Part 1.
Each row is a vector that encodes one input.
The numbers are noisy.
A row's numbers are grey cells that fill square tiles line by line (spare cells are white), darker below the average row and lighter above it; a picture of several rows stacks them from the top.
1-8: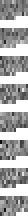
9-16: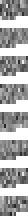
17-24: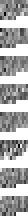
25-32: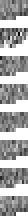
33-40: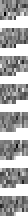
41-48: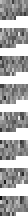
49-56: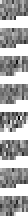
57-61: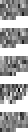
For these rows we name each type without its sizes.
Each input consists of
a list of points on a line.
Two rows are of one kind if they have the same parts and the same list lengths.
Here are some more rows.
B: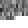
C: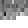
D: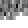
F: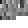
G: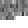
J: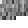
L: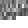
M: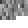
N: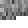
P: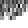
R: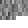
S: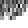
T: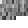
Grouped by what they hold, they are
B, C, D, F, G, M, R
J, L, N, T
P, S

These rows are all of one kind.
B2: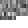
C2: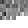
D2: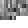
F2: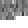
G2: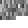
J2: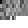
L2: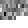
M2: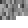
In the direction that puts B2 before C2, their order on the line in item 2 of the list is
J2, B2, F2, D2, G2, M2, L2, C2.
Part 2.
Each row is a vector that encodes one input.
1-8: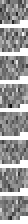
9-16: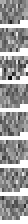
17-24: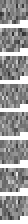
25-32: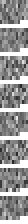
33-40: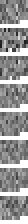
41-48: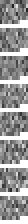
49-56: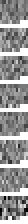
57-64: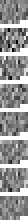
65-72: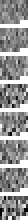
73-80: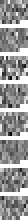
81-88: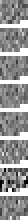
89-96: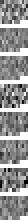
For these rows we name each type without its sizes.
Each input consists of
either a point on a line, or a node of a tree.
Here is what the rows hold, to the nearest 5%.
About 45% of them hold a point on a line. The rest hold a node of a tree.
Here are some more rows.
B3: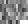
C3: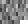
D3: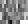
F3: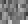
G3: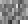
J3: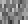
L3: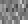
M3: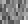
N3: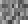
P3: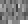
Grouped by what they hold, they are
B3, C3, D3, G3, J3, M3, N3
F3, L3, P3

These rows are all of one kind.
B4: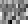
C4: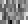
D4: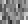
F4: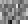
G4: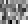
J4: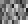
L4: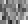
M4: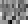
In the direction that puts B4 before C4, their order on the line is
M4, B4, F4, C4, D4, L4, G4, J4.
